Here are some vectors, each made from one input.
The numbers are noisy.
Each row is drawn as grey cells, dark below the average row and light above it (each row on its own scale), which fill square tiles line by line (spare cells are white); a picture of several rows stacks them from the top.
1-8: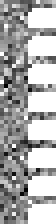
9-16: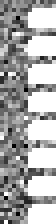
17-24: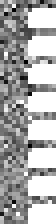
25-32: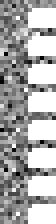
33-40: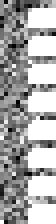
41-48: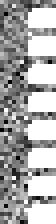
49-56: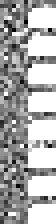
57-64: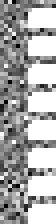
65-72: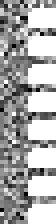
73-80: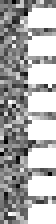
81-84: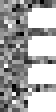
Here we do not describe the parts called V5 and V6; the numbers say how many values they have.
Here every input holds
a point on a 4-point line, together with either a true/false value and a value of V6, or a value of V5.
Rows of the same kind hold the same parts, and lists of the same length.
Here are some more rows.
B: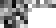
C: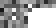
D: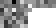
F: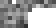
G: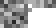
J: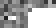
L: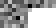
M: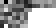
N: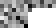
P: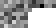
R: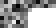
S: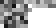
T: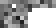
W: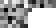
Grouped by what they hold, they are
B, C, D, G, J, S
F, L, M, N, P, R, T, W

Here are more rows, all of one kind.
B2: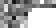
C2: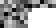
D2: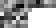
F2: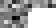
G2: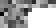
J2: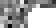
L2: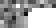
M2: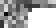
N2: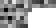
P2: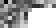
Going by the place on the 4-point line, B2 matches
F2, J2 and L2.
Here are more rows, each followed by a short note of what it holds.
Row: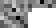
a point on a 4-point line, a true/false value and a value of V6
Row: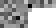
a point on a 4-point line, a true/false value and a value of V6
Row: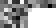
a point on a 4-point line, a true/false value and a value of V6
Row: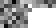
a point on a 4-point line and a value of V5
